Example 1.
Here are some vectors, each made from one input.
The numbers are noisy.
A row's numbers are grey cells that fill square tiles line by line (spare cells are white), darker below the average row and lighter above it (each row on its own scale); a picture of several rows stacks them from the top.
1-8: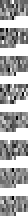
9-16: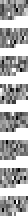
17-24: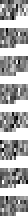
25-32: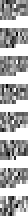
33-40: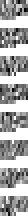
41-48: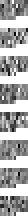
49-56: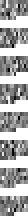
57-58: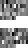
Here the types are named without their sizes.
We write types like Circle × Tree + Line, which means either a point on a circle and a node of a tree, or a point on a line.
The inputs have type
(Bool × Bool × Bool × Bool + Unit) × Line.
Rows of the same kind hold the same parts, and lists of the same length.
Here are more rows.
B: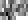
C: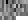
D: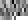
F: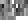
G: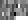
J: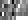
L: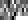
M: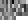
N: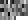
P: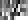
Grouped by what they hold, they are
B, D, F, G, J, L, P
C, M, N

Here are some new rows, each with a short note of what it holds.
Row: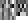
a point on a line and four true/false values
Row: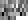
a point on a line and four true/false values
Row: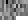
a point on a line
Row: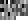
a point on a line
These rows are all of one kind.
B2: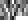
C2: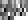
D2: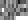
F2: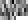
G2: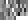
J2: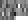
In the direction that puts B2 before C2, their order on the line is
J2, F2, D2, G2, B2, C2.
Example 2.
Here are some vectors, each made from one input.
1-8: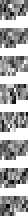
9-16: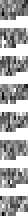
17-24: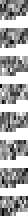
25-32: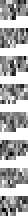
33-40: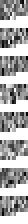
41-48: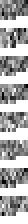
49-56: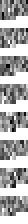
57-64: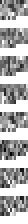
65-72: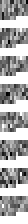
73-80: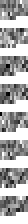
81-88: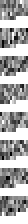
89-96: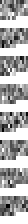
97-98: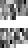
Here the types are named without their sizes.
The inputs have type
List(Line).
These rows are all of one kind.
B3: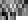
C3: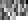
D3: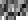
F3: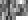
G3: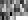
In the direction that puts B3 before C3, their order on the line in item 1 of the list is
F3, D3, B3, G3, C3.
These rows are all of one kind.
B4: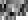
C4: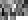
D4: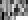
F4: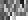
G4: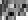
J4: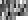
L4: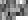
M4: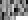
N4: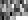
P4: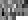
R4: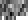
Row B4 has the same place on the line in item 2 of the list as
C4, D4, L4 and M4.
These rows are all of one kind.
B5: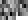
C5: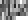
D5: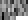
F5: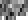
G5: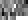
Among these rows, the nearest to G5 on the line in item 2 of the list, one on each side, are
D5 and F5.
